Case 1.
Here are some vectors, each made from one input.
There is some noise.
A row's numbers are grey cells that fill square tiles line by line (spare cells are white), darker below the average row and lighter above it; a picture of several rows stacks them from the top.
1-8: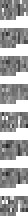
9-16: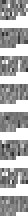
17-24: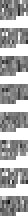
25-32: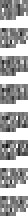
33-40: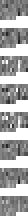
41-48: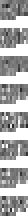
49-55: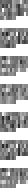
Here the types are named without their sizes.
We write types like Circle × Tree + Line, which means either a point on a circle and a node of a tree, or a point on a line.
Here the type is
Tree.
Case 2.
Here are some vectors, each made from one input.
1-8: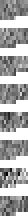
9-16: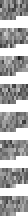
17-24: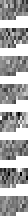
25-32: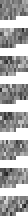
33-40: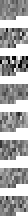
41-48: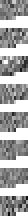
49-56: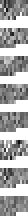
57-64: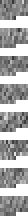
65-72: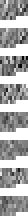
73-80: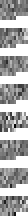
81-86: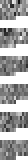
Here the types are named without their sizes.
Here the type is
Circle.
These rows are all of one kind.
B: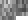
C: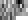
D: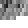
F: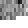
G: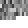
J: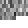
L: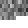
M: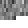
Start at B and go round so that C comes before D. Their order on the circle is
B, C, F, M, J, D, G, L.
